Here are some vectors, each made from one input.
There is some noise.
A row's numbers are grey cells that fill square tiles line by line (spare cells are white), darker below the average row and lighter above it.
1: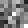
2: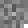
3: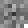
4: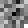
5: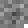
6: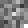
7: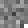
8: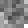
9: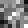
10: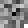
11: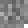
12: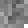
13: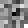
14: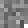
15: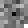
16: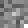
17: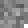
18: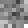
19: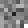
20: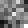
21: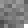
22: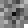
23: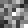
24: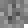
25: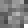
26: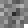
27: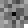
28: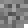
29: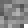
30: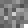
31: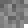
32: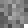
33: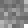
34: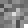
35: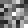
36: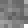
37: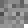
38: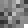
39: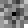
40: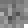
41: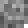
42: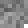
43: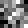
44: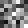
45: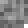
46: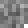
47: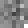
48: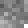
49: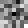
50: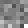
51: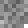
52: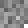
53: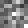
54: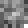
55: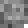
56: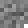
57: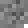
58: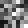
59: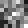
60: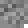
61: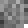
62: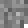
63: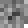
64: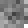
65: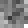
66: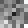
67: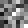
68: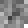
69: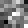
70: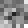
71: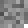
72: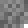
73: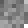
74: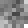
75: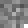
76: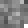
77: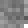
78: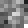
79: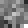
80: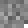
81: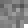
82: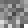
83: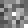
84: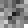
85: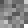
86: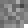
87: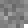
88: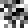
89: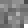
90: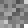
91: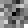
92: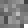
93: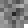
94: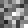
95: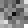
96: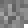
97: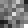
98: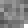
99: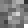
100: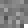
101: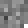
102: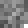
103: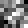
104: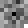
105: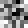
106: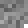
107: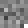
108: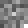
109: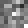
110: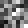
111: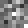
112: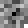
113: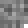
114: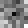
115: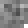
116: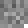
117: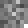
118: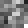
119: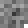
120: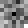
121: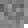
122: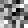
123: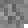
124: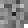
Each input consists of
a point on a 4-point line and a true/false value, together with a list of up to two points on a 5-point line.
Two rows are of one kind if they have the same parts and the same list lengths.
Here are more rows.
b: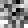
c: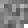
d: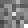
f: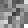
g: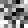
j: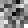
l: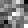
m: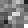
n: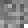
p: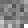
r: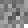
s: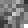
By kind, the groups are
b, c, f, r
d, j, s
g, l, m, n, p

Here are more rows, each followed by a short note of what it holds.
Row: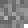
a point on a 4-point line and a true/false value, together with a list of one item
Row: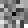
a point on a 4-point line and a true/false value, together with the empty list
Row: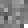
a point on a 4-point line and a true/false value, together with the empty list
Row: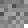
a point on a 4-point line and a true/false value, together with a list of two items
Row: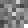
a point on a 4-point line and a true/false value, together with a list of one item
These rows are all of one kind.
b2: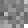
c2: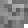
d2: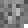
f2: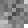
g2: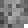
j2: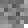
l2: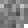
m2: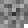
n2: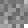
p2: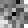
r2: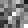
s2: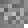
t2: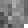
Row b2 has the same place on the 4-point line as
f2, j2, m2 and t2.
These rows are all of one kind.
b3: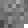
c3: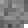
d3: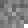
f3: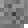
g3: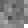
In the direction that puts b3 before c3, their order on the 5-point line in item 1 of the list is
b3, d3, g3, c3, f3.
